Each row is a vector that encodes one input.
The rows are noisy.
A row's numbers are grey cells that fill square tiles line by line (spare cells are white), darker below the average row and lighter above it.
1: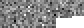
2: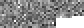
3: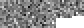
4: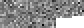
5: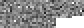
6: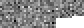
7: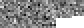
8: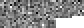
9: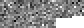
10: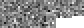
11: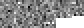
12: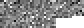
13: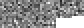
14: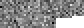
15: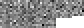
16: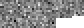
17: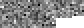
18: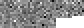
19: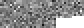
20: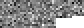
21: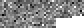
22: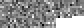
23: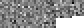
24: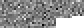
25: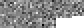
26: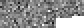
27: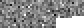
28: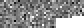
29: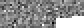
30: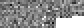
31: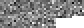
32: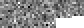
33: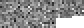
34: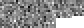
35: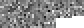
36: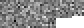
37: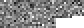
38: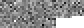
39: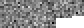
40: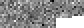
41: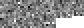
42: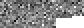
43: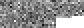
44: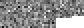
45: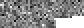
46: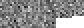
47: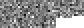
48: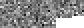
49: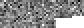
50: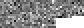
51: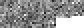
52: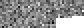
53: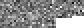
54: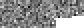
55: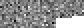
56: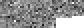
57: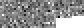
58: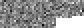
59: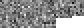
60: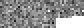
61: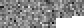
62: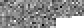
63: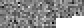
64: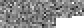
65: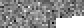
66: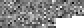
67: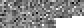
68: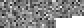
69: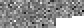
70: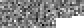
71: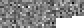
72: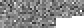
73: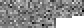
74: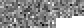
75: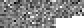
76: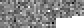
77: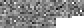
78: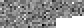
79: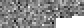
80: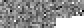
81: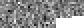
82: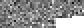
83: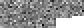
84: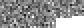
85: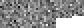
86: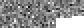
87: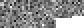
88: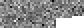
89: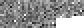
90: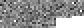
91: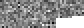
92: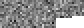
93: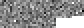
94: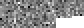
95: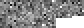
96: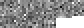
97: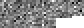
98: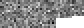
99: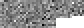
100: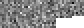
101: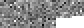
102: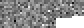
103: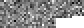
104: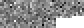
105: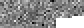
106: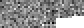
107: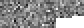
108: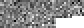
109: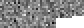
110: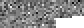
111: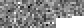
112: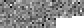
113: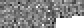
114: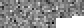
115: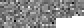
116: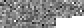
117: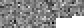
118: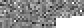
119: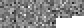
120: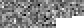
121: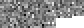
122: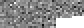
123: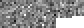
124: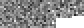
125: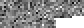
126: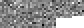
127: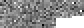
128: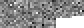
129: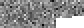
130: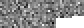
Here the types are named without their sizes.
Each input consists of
a true/false value, together with either a point on a line, or a node of a tree.
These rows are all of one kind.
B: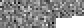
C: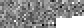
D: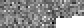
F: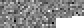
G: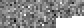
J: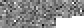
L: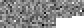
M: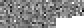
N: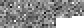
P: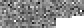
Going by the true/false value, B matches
D, F and G.
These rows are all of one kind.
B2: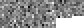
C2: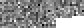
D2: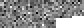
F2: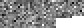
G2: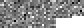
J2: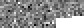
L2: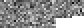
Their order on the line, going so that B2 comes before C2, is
J2, B2, L2, G2, F2, C2, D2.
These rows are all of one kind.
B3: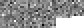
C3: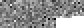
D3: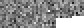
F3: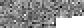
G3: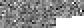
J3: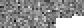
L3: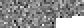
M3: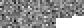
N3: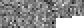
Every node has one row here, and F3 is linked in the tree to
D3.
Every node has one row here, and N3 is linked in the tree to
D3, G3 and J3.
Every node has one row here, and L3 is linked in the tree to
G3.
